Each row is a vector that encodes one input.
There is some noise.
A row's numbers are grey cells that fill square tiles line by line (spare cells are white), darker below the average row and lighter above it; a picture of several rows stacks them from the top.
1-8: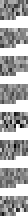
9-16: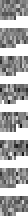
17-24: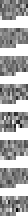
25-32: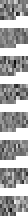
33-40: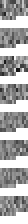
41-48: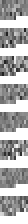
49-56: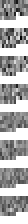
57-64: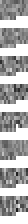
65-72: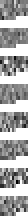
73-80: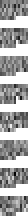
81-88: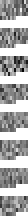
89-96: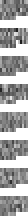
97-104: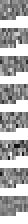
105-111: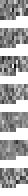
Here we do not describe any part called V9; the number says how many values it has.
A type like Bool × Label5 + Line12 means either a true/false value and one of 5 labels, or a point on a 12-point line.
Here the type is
Bool × V9 + Circle5.
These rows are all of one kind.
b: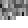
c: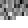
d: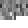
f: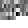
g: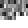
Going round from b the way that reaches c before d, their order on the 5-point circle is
b, f, c, d, g.
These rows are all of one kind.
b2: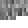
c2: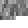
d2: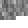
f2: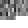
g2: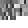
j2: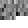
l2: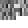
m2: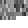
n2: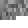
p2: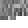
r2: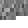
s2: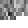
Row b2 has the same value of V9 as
j2, p2 and r2.
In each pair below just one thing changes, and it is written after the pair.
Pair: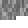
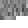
the value of V9
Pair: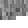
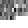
the true/false value
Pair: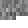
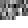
the true/false value
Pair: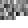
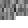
the true/false value
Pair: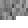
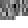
the true/false value
